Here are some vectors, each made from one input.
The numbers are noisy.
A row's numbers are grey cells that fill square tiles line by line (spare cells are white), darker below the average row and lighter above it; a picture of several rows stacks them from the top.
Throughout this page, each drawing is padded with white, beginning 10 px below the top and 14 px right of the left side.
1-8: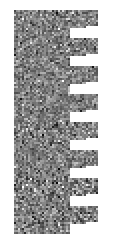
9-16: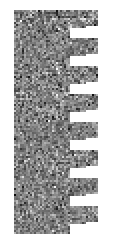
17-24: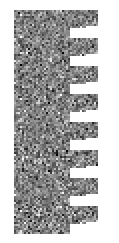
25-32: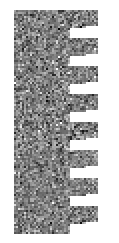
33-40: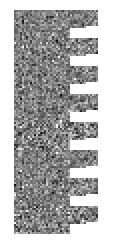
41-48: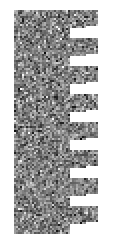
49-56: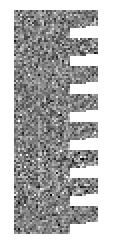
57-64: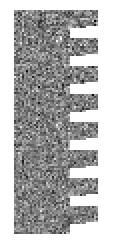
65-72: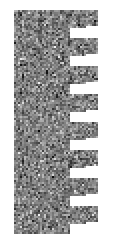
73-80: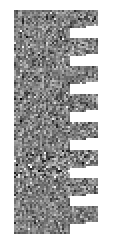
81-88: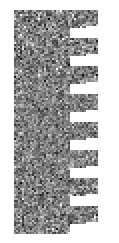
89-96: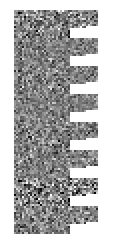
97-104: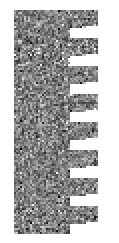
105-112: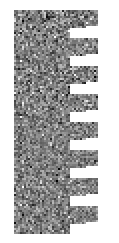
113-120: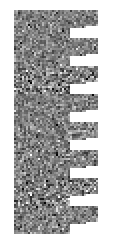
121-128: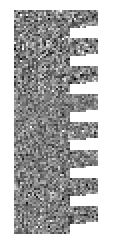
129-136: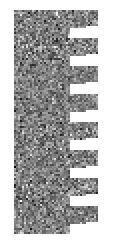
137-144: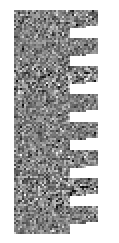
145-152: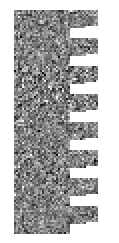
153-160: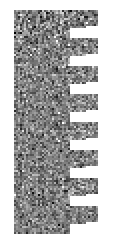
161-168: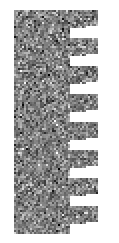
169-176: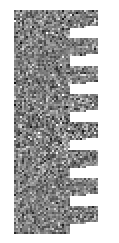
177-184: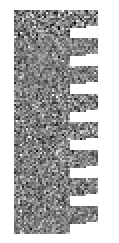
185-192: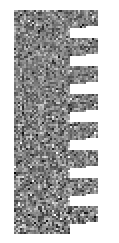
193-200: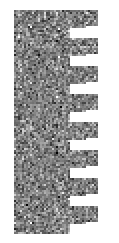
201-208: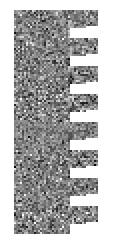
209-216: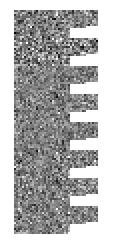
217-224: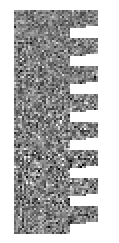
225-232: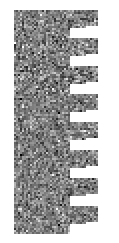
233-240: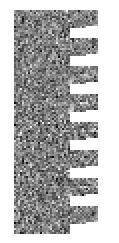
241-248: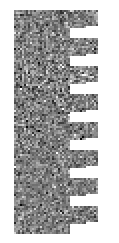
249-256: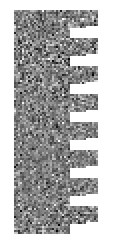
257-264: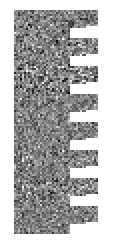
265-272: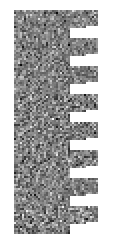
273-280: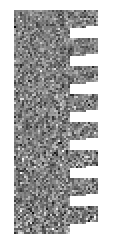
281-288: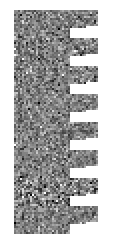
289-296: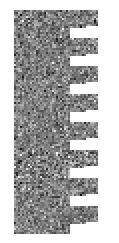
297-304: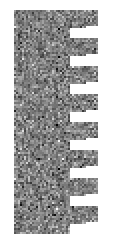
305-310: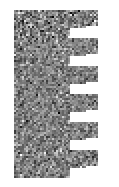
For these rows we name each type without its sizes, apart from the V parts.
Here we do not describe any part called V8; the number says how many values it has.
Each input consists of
a point on a line, together with either a point on a circle and a true/false value, or a value of V8.
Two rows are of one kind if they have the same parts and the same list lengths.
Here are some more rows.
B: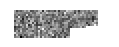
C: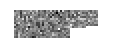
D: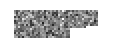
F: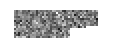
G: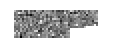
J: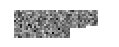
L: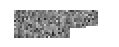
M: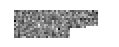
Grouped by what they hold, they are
B, C, G
D, F, J, L, M

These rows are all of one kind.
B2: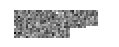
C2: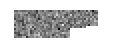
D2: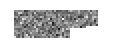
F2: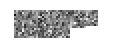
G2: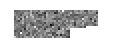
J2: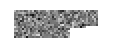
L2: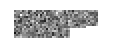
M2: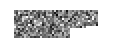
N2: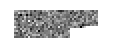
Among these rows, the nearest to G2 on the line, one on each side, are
D2 and M2.
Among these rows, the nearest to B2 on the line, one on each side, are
C2 and L2.
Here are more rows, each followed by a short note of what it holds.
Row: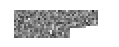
a point on a line and a value of V8
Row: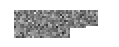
a point on a circle, a point on a line and a true/false value
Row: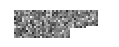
a point on a line and a value of V8
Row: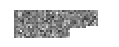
a point on a circle, a point on a line and a true/false value
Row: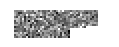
a point on a circle, a point on a line and a true/false value
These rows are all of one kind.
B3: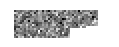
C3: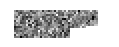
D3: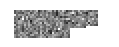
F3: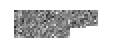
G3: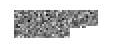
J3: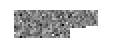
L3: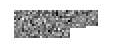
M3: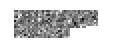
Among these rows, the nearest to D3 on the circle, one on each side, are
B3 and G3.
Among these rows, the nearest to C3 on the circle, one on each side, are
B3 and M3.
